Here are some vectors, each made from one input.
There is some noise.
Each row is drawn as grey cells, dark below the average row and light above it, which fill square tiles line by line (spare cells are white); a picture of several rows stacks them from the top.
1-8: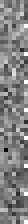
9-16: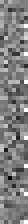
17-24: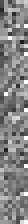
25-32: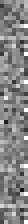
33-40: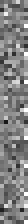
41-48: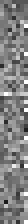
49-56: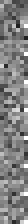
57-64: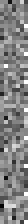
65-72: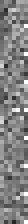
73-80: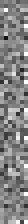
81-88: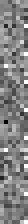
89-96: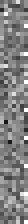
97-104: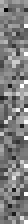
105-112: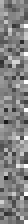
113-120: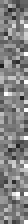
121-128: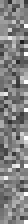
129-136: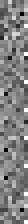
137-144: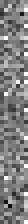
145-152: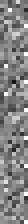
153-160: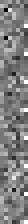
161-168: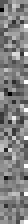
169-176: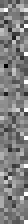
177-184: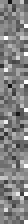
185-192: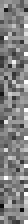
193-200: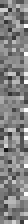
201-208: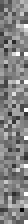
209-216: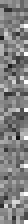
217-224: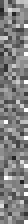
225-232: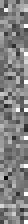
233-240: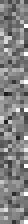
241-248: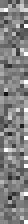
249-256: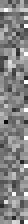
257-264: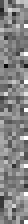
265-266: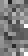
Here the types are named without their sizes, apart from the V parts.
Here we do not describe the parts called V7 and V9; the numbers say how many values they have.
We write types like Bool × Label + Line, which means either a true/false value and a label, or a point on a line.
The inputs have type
(Bool × V9 + Tree) × V7.
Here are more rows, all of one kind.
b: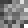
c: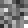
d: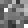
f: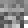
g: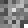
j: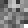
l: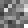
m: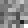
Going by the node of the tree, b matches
g and m.
